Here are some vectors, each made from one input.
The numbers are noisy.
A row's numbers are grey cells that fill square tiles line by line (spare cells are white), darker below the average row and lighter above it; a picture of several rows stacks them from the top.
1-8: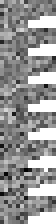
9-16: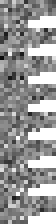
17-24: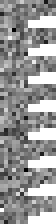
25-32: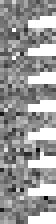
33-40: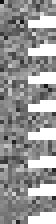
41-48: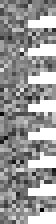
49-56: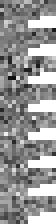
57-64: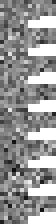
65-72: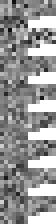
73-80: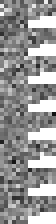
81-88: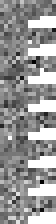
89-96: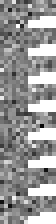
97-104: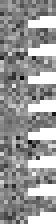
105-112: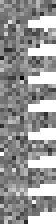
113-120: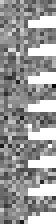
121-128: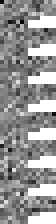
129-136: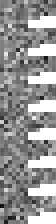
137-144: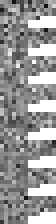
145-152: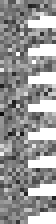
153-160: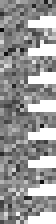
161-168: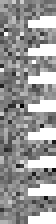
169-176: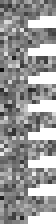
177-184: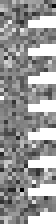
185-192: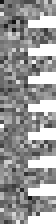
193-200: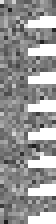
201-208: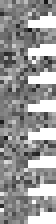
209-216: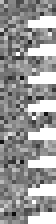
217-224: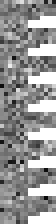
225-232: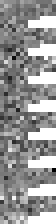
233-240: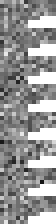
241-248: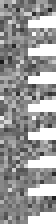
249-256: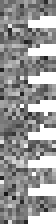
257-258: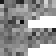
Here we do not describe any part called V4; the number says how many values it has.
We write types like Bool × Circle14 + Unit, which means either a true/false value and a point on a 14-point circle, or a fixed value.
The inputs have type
(Bool × List2(V4) + Label8) × Tree10.
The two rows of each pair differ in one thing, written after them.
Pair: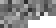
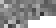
the true/false value
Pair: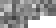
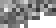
the value of V4 in item 1 of the list
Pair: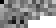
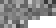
the node of the tree
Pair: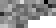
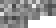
the node of the tree
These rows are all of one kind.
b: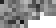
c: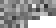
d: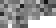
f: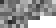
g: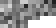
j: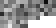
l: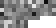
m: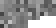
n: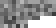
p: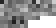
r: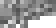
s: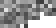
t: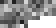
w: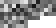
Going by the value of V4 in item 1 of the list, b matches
c, d and w.
